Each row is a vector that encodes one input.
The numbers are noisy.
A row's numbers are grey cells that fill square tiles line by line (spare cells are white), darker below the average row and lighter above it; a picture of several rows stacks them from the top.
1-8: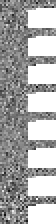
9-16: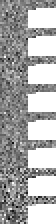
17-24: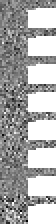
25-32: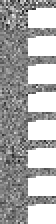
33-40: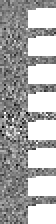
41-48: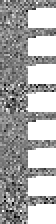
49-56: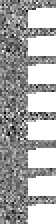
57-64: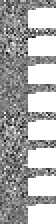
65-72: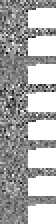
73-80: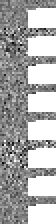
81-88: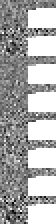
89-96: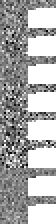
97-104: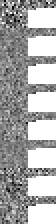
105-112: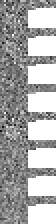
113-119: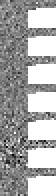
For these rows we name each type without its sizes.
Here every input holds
either a point on each of two lines, or a list of points on a circle.
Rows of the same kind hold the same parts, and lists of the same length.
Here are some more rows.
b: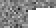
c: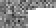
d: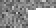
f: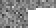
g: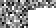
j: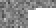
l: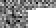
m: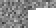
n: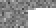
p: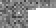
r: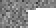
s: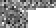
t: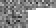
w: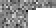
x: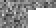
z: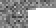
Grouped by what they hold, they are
b, w, x
c, g, l, m, p, t, z
d, f, j, n, r
s

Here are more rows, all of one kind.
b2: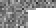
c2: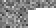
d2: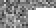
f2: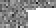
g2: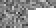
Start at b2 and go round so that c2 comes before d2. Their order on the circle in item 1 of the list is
b2, c2, g2, d2, f2.
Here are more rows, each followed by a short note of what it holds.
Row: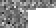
the empty list
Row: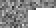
a point on each of two lines
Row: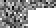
a point on each of two lines
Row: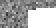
a point on each of two lines
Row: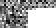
a list of one item
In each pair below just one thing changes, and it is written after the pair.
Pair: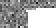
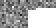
the place on the circle in item 2 of the list
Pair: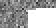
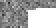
the place on the circle in item 2 of the list
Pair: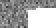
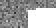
the place on the circle in item 2 of the list
